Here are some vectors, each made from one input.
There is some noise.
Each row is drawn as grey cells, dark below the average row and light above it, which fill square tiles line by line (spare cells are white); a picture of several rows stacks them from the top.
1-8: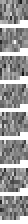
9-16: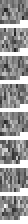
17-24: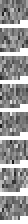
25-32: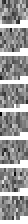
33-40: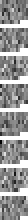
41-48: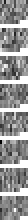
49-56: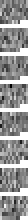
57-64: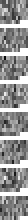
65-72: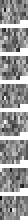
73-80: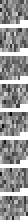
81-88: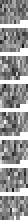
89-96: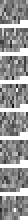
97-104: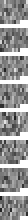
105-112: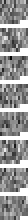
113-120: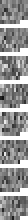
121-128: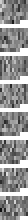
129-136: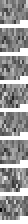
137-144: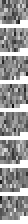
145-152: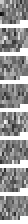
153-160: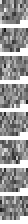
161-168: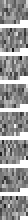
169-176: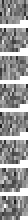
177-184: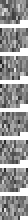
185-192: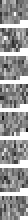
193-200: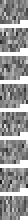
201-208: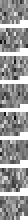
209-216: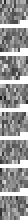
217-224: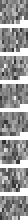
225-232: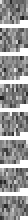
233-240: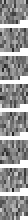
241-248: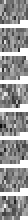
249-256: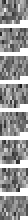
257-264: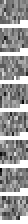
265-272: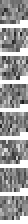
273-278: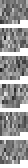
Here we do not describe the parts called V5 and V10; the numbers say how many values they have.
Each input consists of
either one of 12 labels and a value of V5, or a true/false value and a value of V10.
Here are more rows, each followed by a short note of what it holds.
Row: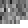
one of 12 labels and a value of V5
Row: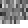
one of 12 labels and a value of V5
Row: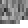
a true/false value and a value of V10
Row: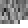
a true/false value and a value of V10
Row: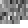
one of 12 labels and a value of V5
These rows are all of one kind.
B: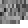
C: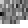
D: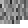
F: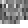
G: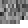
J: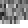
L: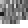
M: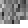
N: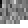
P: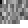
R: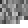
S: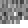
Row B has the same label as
C, G, L and M.
